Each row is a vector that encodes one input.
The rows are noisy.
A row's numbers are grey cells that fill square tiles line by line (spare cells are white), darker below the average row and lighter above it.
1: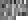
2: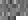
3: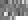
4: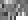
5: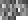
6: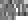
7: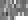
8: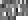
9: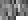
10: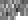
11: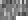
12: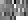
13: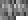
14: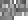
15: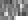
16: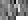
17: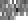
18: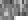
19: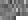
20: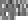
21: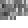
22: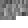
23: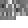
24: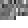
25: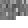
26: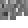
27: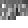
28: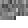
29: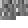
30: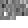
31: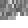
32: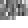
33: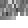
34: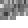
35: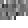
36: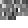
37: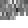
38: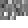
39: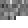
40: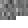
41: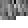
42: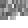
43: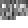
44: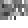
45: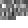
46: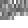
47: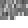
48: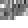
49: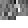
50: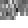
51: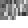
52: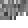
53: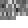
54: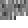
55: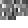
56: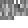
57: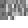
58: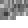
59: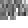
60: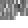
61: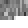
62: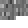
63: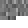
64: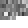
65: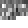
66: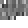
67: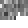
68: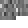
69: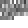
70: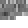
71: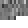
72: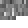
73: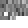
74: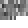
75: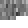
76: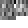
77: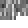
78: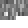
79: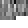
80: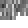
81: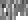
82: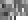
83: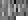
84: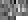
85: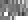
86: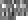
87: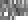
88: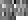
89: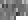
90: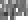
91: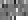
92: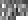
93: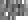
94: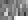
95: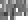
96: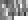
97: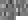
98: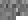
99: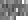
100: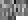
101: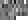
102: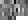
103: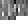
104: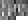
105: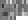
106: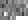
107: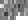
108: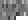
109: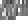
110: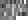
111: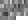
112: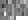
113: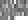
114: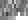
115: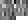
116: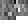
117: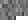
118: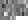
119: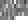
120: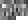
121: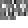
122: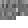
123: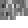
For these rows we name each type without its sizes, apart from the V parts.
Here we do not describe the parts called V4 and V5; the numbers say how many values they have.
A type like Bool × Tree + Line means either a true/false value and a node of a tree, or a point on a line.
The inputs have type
Bool × (Line + V5) + V4.
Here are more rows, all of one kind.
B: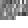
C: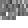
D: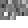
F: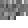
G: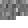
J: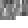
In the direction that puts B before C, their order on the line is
B, C, J, G, F, D.
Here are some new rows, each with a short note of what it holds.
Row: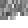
a true/false value and a value of V5
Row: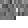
a point on a line and a true/false value
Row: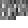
a value of V4
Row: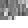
a point on a line and a true/false value
